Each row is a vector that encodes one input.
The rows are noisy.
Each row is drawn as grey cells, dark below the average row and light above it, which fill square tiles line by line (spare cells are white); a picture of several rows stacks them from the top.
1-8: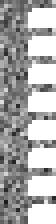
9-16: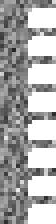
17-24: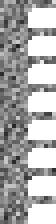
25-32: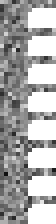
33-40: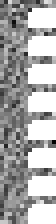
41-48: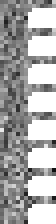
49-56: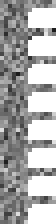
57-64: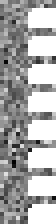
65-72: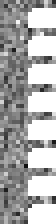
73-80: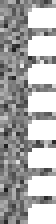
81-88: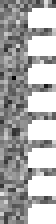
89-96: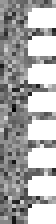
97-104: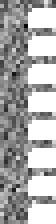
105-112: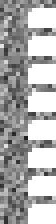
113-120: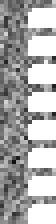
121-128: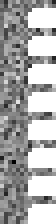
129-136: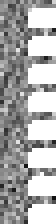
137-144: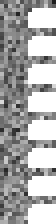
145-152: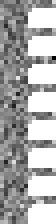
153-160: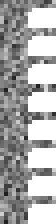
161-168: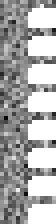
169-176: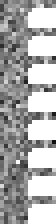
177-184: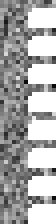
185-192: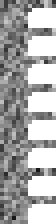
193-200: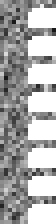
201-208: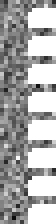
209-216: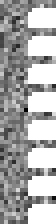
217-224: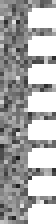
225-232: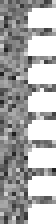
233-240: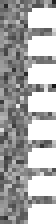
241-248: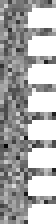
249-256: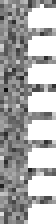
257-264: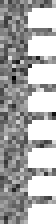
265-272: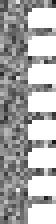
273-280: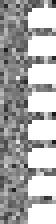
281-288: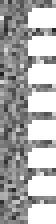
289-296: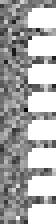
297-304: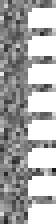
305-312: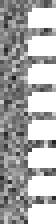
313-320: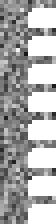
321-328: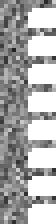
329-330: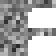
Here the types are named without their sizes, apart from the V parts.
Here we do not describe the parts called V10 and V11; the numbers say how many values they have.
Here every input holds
either a fixed value, or a point on each of two lines and a true/false value, or a value of V10 and a value of V11.
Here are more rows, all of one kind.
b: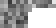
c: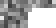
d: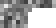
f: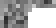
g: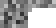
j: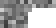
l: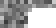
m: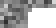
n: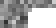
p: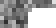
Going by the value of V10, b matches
j, l and p.
